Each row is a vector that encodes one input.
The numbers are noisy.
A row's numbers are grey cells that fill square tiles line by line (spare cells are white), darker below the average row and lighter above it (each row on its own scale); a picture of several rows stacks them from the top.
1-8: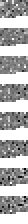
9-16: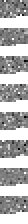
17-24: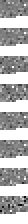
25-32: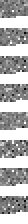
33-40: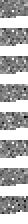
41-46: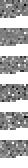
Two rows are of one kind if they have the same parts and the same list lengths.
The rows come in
3 kinds.
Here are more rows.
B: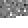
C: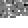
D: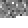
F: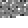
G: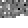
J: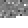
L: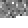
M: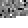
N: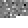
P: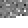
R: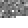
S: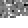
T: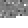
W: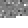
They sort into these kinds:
B, C, F, N, P, S
D, G, J, L, R, T, W
M

